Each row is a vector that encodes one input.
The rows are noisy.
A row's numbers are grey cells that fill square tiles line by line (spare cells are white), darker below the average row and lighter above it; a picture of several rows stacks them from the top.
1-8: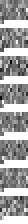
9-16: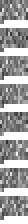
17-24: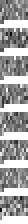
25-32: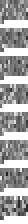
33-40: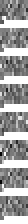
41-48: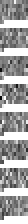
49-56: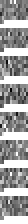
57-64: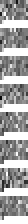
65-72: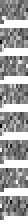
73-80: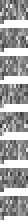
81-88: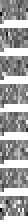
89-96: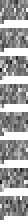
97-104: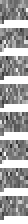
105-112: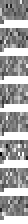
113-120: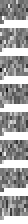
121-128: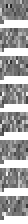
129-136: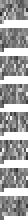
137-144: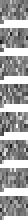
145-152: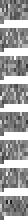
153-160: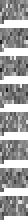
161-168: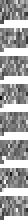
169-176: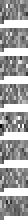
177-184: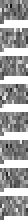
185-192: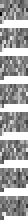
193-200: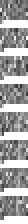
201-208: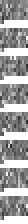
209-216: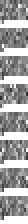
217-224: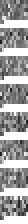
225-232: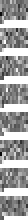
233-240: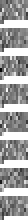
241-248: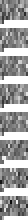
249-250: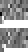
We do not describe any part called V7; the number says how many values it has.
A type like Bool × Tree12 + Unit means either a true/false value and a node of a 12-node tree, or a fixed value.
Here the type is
(Line6 + V7) × Line10 + List2(Line8).
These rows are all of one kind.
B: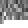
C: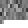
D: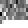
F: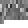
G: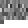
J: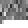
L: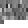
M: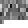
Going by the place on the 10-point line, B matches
C and J.
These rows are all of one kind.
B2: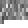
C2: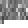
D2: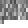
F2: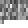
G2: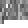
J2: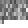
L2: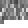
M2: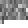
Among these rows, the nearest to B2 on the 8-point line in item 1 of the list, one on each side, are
G2 and L2.
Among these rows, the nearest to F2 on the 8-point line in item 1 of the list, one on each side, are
J2 and M2.
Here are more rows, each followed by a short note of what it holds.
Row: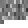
a point on a 6-point line and a point on a 10-point line
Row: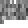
a point on a 6-point line and a point on a 10-point line
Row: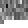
a point on a 10-point line and a value of V7
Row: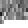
a point on a 6-point line and a point on a 10-point line
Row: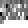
the empty list
